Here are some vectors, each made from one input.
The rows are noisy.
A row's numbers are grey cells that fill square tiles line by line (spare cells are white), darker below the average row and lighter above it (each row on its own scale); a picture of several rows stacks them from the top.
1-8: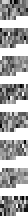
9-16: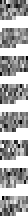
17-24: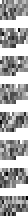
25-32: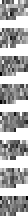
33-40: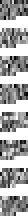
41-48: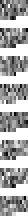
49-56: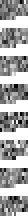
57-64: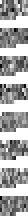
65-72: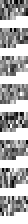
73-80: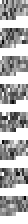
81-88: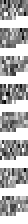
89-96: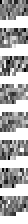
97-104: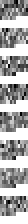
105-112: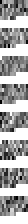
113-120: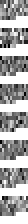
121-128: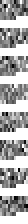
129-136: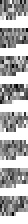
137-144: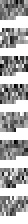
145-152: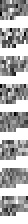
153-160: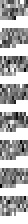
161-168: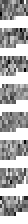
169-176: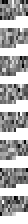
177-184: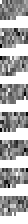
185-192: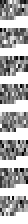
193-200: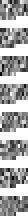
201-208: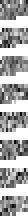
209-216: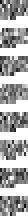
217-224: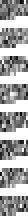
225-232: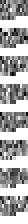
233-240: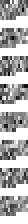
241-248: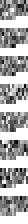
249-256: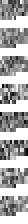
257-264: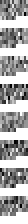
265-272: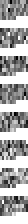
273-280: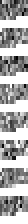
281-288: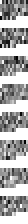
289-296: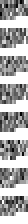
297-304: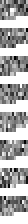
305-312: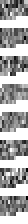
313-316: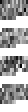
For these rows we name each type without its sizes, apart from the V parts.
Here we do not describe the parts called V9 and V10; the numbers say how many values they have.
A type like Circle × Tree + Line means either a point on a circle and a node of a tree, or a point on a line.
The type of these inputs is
Circle × V10 + List(Bool × V9).
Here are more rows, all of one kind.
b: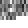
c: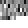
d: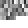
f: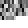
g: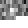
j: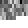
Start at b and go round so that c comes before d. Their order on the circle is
b, j, c, d, g, f.
